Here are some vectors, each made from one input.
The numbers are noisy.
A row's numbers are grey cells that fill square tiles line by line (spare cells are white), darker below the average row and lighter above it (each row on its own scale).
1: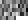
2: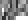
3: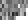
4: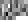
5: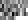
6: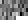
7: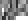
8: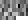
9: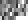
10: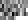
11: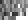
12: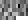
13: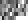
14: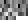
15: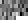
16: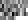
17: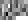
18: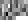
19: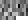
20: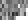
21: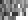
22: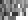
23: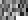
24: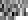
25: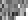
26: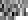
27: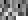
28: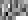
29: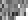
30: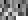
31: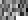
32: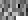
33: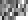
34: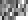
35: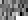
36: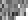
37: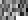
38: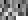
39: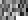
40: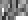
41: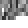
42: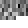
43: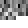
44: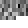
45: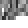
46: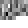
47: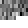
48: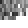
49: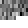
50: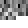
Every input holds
either a point on a 4-point line, or a point on a 6-point line.
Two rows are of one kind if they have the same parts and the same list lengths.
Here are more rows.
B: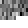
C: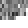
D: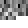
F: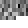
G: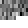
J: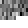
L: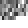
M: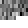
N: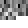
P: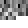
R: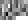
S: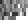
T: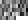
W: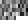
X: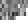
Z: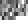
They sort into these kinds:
B, D, F, G, J, M, N, P, T, W
C, L, R, S, X, Z

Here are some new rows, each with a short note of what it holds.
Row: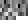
a point on a 4-point line
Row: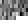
a point on a 4-point line
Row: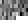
a point on a 4-point line
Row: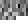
a point on a 4-point line
